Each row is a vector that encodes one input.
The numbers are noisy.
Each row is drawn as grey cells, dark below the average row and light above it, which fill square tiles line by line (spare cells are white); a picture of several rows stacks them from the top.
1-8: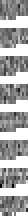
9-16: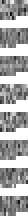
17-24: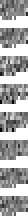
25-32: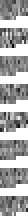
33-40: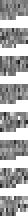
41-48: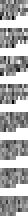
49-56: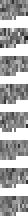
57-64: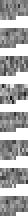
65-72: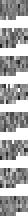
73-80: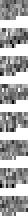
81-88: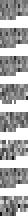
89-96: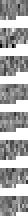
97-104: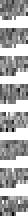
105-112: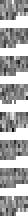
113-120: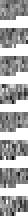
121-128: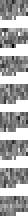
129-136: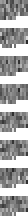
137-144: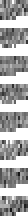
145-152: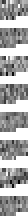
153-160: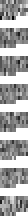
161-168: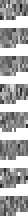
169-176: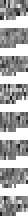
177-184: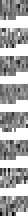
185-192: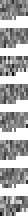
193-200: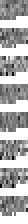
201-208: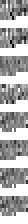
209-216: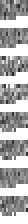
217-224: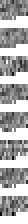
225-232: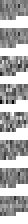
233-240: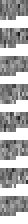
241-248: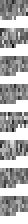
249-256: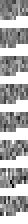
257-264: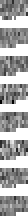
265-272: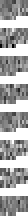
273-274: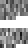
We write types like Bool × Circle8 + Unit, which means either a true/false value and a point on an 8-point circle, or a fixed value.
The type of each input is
Label8 × Line8 + Line17.
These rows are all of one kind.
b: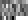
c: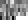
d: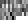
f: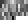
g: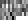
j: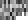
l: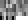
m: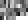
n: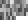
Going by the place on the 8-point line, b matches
d, f and g.
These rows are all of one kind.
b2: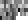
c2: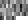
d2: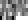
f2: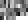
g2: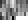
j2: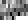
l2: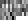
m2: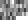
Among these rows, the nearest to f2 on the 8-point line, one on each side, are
c2 and m2.
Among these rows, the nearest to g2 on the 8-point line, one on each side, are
b2 and m2.
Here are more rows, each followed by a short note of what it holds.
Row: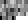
one of 8 labels and a point on an 8-point line
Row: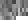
a point on a 17-point line
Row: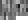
a point on a 17-point line
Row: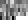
one of 8 labels and a point on an 8-point line
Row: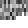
one of 8 labels and a point on an 8-point line
